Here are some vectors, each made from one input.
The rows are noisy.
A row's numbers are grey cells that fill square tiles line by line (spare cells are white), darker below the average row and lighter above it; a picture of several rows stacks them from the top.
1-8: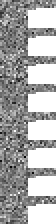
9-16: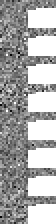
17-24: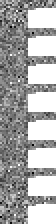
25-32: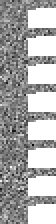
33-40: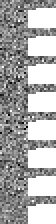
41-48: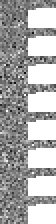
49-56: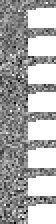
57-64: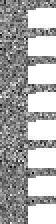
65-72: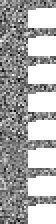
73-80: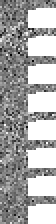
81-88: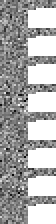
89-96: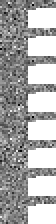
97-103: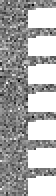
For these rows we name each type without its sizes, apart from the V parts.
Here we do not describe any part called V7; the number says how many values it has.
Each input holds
either a point on a line, or a node of a tree, or a value of V7.
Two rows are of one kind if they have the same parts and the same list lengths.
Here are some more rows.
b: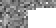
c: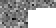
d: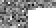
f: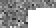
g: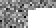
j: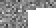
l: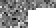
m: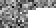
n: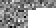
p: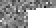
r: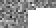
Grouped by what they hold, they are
b, j, p, r
c, d, f, l
g, m, n

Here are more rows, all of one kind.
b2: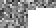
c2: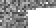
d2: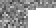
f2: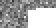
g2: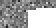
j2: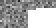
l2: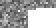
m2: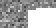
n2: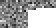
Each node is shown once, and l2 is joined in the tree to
d2.
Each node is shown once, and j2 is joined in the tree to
f2.
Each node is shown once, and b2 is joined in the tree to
c2 and m2.
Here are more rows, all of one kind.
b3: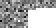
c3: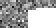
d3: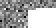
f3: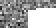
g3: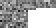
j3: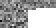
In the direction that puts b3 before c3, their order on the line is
d3, b3, j3, g3, f3, c3.
